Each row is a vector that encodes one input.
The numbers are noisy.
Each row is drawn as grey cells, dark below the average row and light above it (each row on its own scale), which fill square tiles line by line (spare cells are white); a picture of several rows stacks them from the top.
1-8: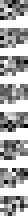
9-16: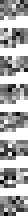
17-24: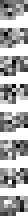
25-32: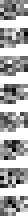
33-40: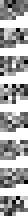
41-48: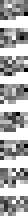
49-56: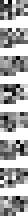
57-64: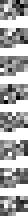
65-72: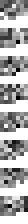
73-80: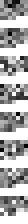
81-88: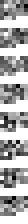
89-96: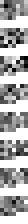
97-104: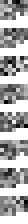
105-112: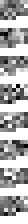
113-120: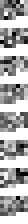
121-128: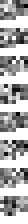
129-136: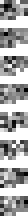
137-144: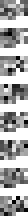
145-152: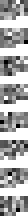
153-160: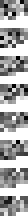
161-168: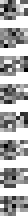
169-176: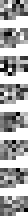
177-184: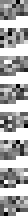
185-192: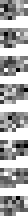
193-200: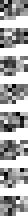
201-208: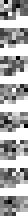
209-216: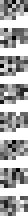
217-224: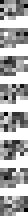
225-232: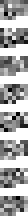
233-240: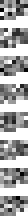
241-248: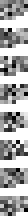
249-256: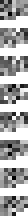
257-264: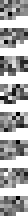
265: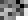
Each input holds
a point on a 7-point line.
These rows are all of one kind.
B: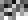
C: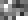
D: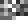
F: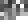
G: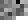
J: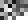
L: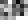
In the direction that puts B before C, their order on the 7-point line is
J, F, B, G, L, D, C.
